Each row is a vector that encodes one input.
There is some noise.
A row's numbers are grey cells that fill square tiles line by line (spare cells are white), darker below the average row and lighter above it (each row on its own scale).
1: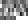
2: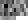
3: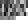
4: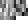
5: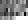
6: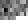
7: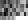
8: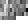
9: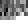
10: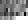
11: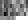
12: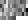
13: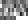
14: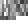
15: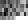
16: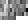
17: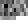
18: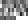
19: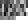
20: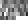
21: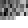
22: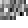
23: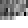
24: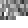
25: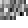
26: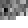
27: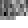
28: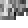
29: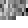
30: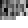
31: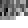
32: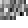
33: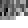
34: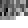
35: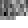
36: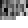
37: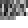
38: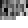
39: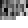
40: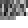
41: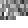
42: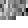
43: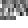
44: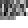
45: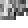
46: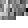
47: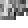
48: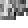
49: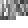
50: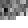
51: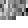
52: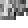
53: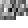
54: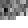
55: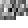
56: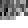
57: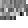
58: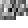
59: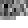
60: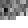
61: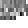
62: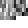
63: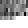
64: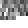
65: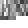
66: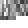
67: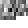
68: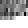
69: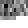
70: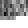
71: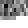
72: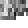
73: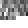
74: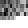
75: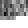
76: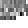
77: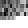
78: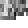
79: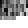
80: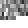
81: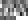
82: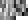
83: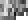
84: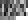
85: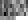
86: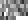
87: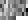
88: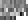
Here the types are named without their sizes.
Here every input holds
either a label, or a point on a line.
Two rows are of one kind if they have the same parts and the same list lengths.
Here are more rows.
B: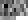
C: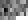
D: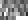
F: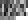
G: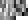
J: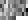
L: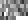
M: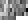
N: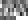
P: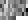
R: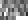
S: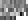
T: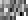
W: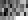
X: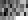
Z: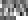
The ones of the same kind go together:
B, C, F, W, X
D, G, J, L, M, N, P, R, S, T, Z

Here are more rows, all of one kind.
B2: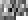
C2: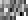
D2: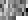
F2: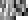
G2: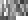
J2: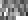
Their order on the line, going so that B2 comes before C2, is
F2, D2, B2, C2, J2, G2.
